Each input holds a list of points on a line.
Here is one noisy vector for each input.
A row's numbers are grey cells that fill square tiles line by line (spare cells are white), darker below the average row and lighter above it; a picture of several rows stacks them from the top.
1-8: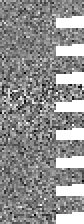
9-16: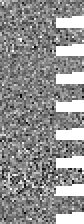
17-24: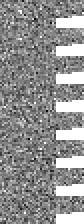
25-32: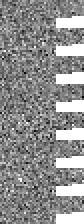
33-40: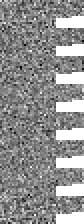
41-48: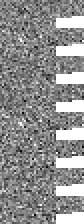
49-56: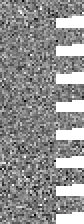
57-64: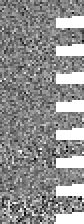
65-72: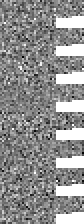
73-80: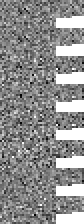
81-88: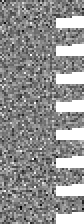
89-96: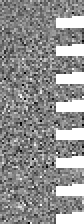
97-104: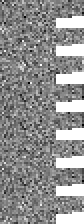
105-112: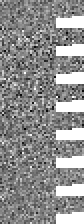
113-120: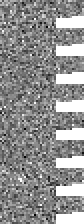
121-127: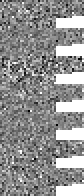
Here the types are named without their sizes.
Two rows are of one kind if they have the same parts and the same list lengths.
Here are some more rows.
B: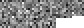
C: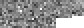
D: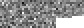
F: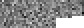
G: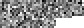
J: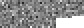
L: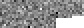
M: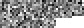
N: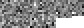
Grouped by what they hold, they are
B, F, N
C, D, J, L
G, M

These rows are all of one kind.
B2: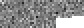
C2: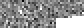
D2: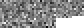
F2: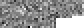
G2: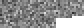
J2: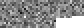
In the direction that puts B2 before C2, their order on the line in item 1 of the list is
D2, J2, B2, G2, F2, C2.
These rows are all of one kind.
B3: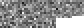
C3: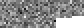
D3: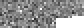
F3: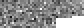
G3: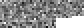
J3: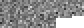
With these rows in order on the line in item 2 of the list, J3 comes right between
D3 and G3.
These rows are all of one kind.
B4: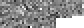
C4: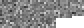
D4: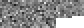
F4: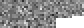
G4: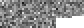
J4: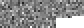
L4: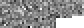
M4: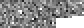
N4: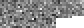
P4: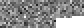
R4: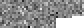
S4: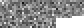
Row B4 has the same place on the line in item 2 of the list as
G4, J4, L4 and S4.
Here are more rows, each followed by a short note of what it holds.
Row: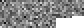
a list of one item
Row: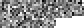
the empty list
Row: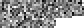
the empty list
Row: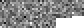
a list of one item
